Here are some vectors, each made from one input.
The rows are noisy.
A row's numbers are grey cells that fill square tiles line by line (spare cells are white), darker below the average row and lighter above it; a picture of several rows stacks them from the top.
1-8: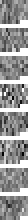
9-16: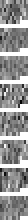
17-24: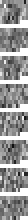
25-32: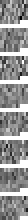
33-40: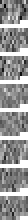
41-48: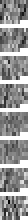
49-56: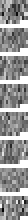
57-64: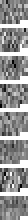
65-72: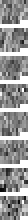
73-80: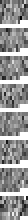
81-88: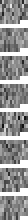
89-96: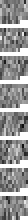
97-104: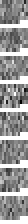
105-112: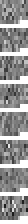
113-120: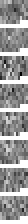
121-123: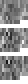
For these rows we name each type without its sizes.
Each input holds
a point on a line.
